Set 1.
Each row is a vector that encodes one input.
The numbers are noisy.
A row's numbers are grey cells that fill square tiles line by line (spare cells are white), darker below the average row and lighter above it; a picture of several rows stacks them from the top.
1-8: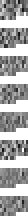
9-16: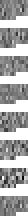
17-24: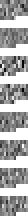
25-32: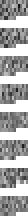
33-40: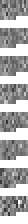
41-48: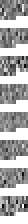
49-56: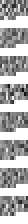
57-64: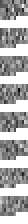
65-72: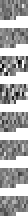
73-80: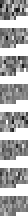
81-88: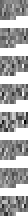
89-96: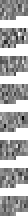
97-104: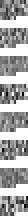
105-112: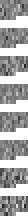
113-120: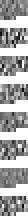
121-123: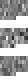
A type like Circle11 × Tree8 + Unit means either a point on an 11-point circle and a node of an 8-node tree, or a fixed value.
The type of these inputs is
List2(Line3 × Line4).
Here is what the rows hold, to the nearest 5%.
All of them are lists of up to two items, each a point on a 3-point line and a point on a 4-point line: about 5% are empty, 40% hold one and 55% two.
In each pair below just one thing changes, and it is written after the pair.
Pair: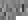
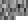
the place on the 4-point line in item 2 of the list
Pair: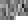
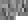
the place on the 3-point line in item 2 of the list
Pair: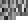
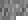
the place on the 4-point line in item 1 of the list
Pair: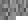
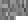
the place on the 3-point line in item 1 of the list
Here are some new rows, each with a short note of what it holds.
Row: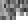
the empty list
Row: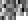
the empty list
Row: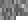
a list of two items
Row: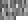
a list of one item
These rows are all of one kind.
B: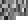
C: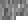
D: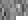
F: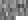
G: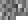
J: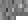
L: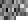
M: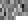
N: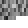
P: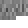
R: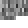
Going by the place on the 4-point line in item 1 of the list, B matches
D, N and P.
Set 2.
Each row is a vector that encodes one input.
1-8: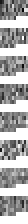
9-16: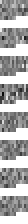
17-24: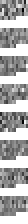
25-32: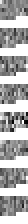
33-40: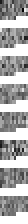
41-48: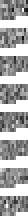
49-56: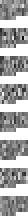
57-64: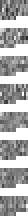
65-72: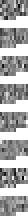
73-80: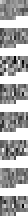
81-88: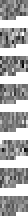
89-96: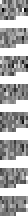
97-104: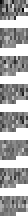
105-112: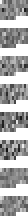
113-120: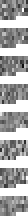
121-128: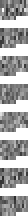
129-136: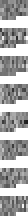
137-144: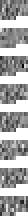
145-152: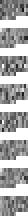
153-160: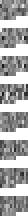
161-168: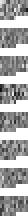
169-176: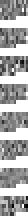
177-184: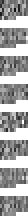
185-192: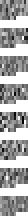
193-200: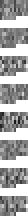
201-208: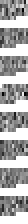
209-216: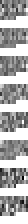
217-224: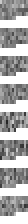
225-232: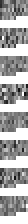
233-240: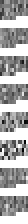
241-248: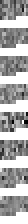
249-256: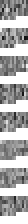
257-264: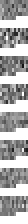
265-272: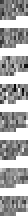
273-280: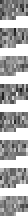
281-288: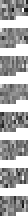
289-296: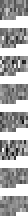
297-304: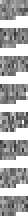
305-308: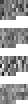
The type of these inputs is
Line4 + Line5.
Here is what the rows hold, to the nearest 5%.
About 30% of them hold a point on a 4-point line. The rest hold a point on a 5-point line.
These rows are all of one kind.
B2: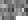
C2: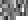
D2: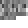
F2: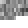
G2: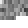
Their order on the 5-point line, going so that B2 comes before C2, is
F2, G2, B2, C2, D2.
